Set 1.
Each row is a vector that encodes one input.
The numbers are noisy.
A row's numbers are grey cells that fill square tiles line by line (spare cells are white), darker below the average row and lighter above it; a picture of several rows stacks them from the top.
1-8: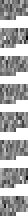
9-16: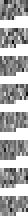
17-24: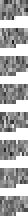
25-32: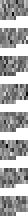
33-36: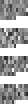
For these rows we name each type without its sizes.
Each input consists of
a point on a line, together with either a fixed value, or three true/false values.
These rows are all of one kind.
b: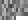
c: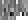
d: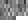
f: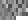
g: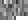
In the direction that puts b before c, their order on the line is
b, g, f, d, c.
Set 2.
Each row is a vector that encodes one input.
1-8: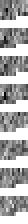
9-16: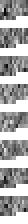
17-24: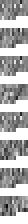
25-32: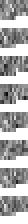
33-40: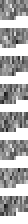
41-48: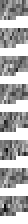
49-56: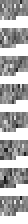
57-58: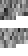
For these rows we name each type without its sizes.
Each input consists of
either a label, or a node of a tree.
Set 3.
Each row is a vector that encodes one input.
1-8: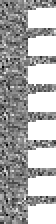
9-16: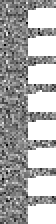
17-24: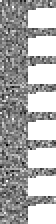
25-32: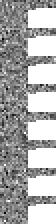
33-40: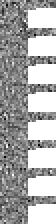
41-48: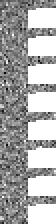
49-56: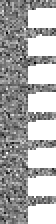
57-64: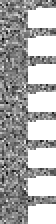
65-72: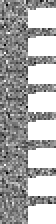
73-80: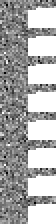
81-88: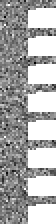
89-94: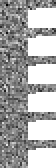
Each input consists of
either a point on a 12-point line, or a point on a 13-point line.
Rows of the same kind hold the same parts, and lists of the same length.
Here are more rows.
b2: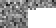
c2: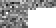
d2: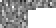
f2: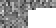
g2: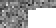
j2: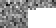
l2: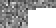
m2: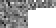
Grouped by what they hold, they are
b2, c2, j2
d2, f2, g2, l2, m2

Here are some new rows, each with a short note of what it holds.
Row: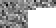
a point on a 12-point line
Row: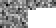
a point on a 12-point line
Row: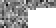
a point on a 12-point line
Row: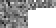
a point on a 13-point line
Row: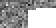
a point on a 13-point line
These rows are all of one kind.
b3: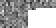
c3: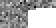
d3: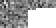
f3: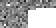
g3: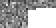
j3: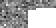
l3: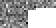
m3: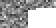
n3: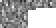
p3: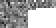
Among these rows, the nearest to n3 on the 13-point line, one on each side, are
b3 and g3.
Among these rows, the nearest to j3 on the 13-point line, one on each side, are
f3 and g3.
